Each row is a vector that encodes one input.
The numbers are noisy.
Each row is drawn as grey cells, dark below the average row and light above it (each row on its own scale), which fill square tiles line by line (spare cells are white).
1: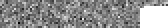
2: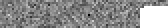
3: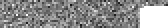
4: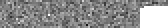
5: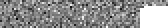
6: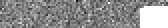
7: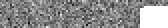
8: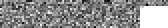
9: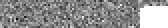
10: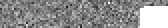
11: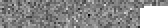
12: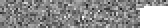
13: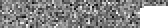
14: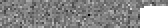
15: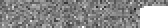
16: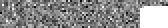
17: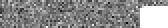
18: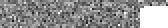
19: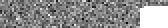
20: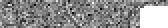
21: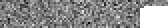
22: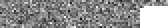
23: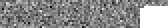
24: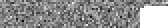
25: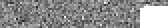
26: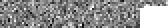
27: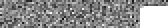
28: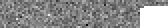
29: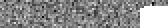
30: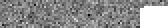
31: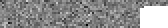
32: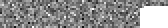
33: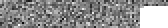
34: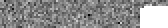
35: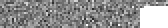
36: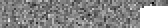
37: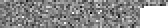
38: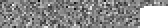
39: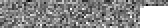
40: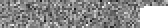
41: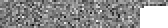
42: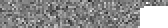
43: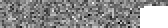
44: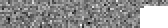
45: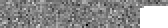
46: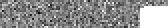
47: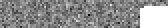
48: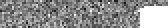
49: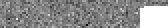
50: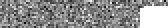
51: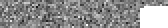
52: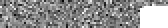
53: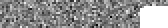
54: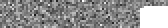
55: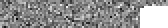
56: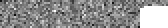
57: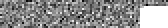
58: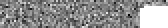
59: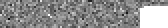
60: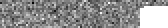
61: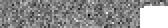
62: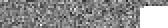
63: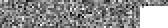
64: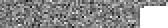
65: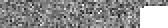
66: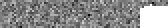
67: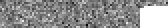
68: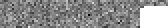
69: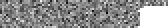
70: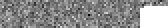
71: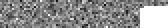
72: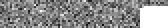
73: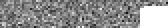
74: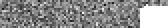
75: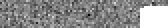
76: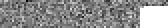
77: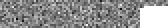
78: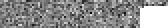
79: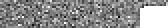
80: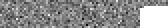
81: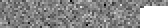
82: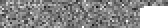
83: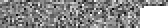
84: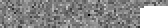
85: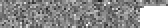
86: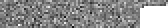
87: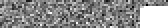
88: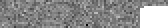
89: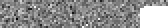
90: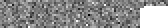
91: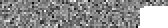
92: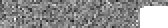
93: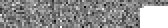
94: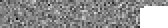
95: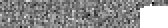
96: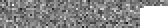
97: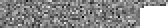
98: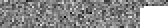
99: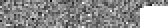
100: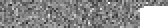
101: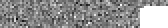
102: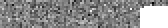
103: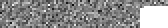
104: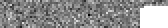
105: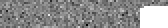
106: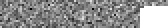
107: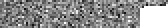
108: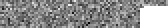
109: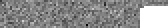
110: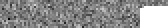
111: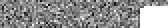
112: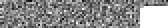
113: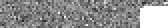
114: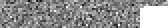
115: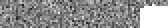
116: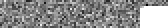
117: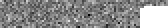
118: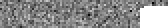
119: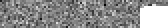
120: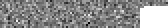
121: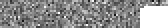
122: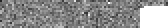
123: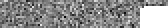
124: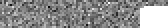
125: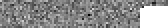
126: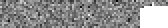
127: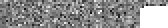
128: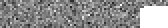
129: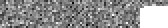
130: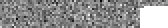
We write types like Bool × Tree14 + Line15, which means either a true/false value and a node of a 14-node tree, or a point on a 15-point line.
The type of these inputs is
(Circle11 + Unit) × Line4 + Line6.
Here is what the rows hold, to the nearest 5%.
About 80% of them hold a point on a 4-point line, together with either a point on an 11-point circle, or a fixed value. The rest hold a point on a 6-point line.
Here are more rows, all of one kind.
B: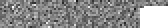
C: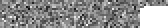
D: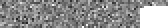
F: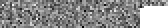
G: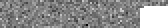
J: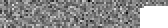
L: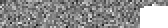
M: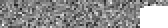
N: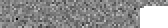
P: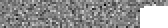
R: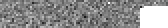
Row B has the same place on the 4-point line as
F, L, M and R.
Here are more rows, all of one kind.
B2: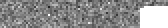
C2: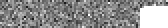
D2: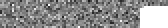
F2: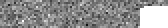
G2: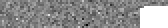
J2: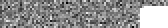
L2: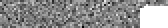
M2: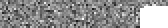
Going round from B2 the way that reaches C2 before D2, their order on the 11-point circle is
B2, C2, F2, M2, G2, L2, D2, J2.
